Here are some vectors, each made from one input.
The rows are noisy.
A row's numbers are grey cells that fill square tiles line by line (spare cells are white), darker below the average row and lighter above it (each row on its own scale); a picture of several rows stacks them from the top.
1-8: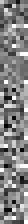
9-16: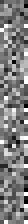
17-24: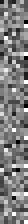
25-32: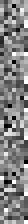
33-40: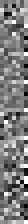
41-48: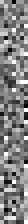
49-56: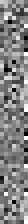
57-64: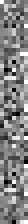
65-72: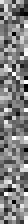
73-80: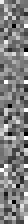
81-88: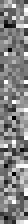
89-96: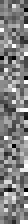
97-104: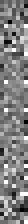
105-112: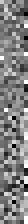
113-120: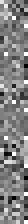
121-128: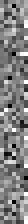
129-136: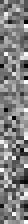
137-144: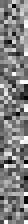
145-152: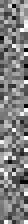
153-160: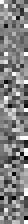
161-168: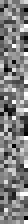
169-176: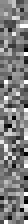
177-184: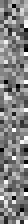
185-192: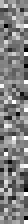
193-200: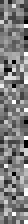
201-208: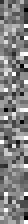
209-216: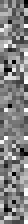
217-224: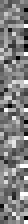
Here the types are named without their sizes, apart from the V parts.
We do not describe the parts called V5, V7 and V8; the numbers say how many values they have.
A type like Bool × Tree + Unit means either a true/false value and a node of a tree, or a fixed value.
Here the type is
(Bool × Bool × Bool × Bool + Unit) × V7 × V8 + Line × (Line + V5).
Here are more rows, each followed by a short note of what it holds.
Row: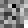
a point on each of two lines
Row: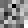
a point on each of two lines
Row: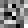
a point on a line and a value of V5
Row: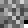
a value of V7 and a value of V8
